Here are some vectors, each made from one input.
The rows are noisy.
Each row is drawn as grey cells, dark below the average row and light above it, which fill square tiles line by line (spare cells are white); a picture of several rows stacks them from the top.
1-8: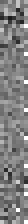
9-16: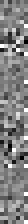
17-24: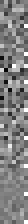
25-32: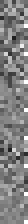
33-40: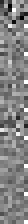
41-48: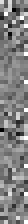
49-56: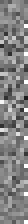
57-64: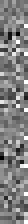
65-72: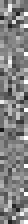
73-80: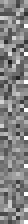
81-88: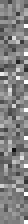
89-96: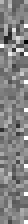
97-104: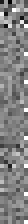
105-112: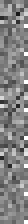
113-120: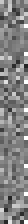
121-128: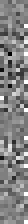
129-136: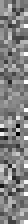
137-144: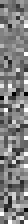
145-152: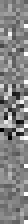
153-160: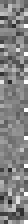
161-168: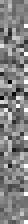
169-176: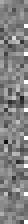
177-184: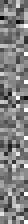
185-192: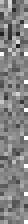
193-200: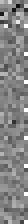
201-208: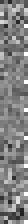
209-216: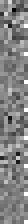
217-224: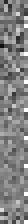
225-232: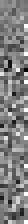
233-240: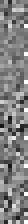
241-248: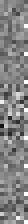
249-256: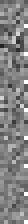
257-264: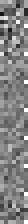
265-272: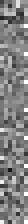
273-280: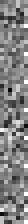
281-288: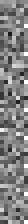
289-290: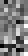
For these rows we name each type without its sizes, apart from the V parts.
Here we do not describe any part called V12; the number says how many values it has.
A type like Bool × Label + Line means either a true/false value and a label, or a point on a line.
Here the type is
Bool × V12 + Line.
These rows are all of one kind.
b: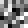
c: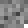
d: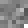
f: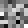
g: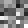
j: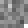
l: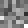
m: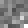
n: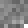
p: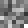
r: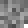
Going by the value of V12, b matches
l, m and p.
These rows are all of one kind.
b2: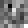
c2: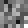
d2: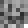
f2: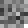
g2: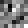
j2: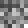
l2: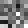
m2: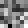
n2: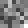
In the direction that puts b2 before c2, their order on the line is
m2, j2, l2, n2, f2, d2, b2, g2, c2.
